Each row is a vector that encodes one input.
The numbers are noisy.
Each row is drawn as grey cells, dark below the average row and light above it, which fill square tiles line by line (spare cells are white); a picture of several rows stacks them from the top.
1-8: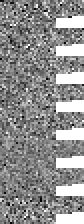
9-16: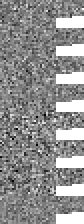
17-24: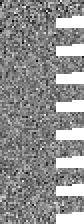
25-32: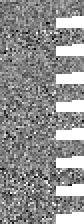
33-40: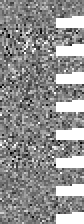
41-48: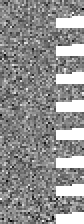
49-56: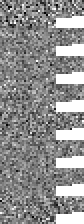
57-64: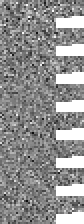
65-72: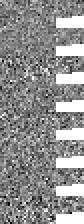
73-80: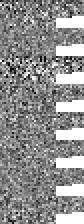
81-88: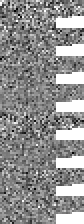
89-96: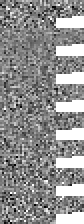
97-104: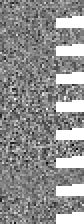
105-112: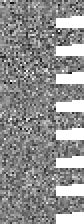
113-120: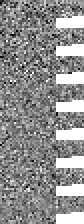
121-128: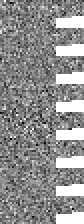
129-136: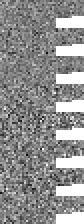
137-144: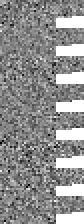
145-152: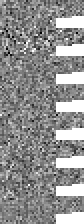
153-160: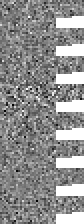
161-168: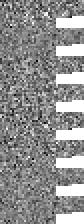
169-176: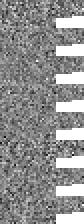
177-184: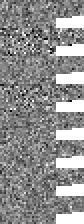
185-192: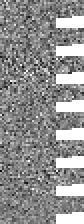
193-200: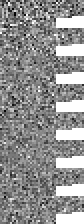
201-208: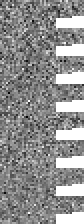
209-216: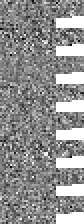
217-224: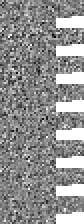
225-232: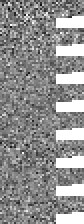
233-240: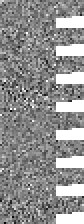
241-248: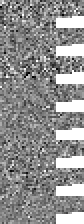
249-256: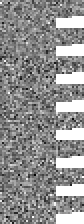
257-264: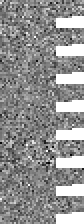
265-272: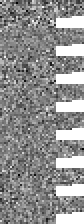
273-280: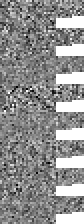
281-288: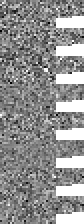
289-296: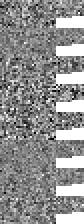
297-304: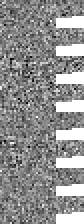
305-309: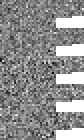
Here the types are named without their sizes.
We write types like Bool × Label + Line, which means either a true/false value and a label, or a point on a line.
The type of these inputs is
List(Circle + Line) × Tree.
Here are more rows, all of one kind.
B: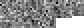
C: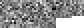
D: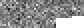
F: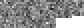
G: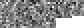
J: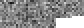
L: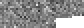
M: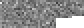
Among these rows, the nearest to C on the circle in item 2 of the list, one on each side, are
D and M.
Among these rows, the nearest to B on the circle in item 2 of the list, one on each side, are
F and J.
